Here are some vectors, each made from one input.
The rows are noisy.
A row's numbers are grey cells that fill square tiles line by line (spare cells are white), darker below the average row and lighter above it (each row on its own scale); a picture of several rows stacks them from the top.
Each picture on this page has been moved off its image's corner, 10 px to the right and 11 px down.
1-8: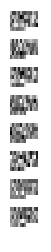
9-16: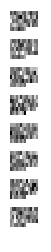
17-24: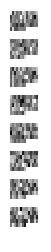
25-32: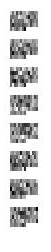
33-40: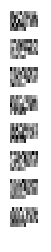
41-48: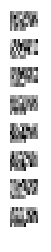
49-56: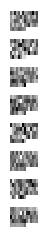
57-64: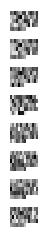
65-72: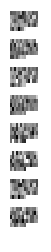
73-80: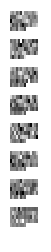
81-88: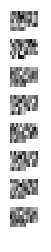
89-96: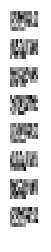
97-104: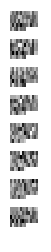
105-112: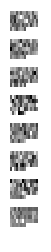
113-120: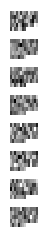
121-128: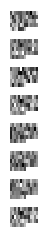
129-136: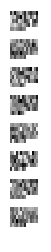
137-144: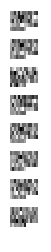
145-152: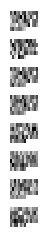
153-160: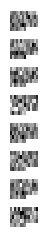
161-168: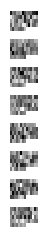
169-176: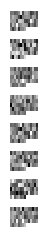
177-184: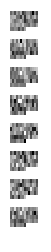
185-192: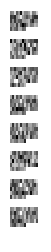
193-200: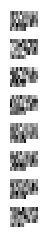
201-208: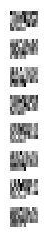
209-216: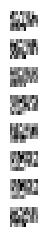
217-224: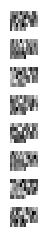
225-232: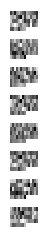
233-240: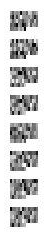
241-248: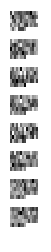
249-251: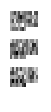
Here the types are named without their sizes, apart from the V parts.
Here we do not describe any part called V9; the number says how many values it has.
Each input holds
either a fixed value, or a label and a true/false value, or two values of V9.
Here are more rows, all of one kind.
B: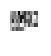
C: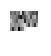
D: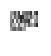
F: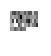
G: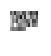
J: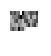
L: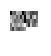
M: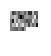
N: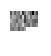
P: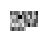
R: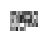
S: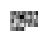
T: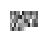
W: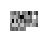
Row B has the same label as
C, J and S.
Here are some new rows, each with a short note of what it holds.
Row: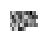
a fixed value
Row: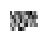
a fixed value
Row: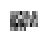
two values of V9
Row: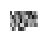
a fixed value
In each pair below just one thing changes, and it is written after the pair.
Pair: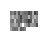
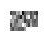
the true/false value
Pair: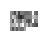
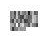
the label
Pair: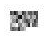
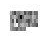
the true/false value
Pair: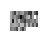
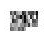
the true/false value
